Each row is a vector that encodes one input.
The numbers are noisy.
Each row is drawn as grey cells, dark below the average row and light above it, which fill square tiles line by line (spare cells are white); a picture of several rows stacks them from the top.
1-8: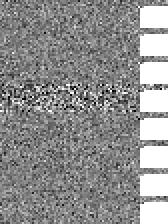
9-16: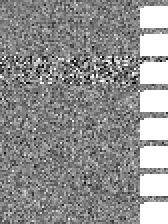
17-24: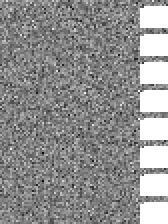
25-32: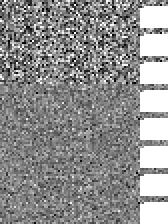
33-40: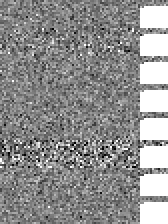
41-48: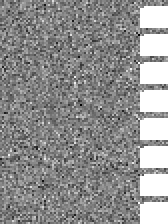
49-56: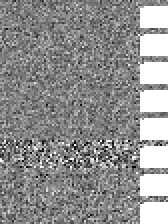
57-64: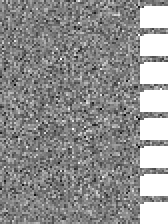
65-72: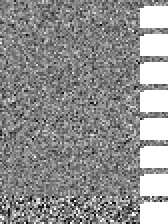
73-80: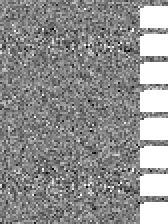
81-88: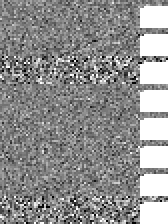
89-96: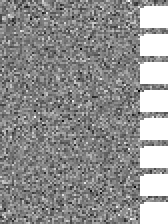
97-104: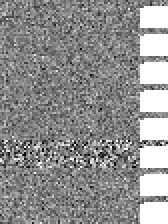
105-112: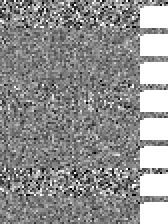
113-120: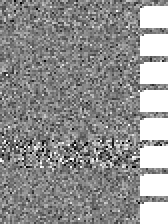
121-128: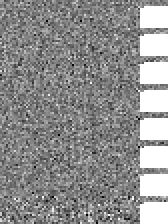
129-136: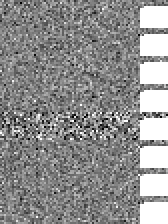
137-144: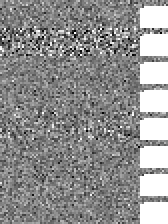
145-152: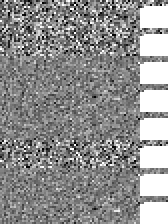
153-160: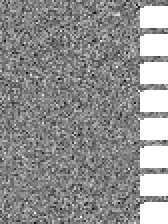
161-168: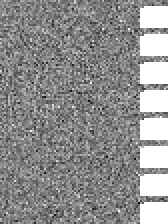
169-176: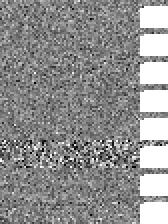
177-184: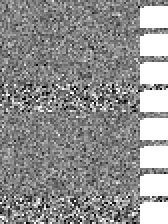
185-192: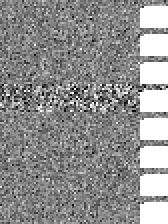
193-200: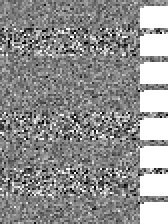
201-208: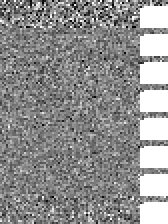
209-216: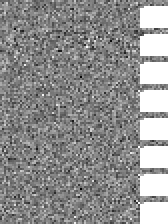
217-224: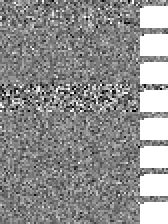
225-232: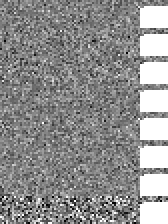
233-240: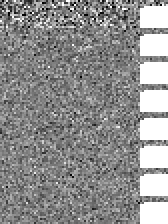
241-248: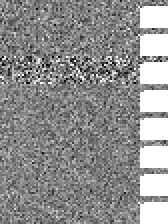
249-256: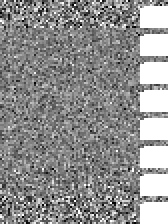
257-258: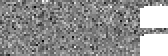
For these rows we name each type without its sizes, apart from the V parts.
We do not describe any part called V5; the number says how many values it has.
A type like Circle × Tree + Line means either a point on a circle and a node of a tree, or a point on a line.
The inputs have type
List(Line) + V5 × V5.
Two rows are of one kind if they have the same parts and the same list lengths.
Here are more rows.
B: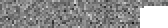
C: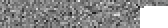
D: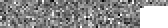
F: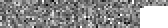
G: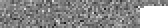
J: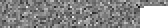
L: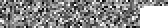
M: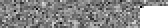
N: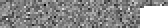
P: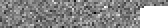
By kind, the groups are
B, G, N
C, J, P
D, F
L
M

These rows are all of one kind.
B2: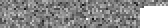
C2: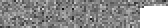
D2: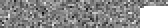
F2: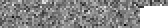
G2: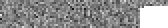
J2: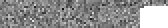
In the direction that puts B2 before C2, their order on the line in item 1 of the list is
F2, B2, G2, C2, J2, D2.
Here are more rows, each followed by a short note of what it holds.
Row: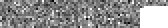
the empty list
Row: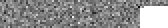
a list of one item
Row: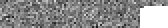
a list of two items
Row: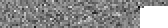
a list of one item
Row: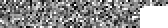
two values of V5
